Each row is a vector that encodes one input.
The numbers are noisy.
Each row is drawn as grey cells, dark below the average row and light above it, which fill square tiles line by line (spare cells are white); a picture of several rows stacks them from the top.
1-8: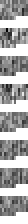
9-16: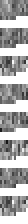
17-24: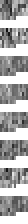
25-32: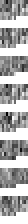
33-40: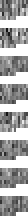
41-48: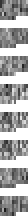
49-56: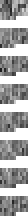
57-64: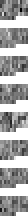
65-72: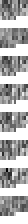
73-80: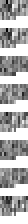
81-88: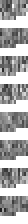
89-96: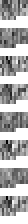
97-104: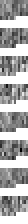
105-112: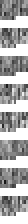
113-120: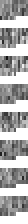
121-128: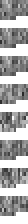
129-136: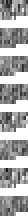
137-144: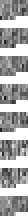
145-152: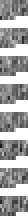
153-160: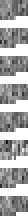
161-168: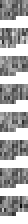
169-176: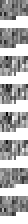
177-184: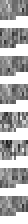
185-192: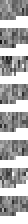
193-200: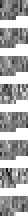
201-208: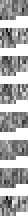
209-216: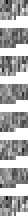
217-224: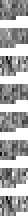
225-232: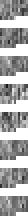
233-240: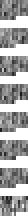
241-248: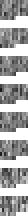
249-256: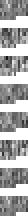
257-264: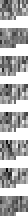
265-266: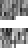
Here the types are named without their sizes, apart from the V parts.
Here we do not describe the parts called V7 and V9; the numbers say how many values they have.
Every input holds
either a point on a line, a node of a tree and a value of V7, or a value of V9.
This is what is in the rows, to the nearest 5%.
About 65% of them hold a point on a line, a node of a tree and a value of V7. The rest hold a value of V9.
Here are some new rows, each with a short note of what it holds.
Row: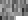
a point on a line, a node of a tree and a value of V7
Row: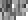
a value of V9
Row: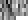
a value of V9
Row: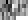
a value of V9
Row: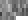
a point on a line, a node of a tree and a value of V7
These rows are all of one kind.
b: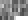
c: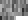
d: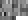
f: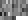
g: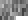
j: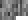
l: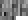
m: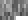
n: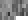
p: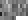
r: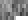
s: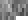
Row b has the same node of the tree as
l and m.
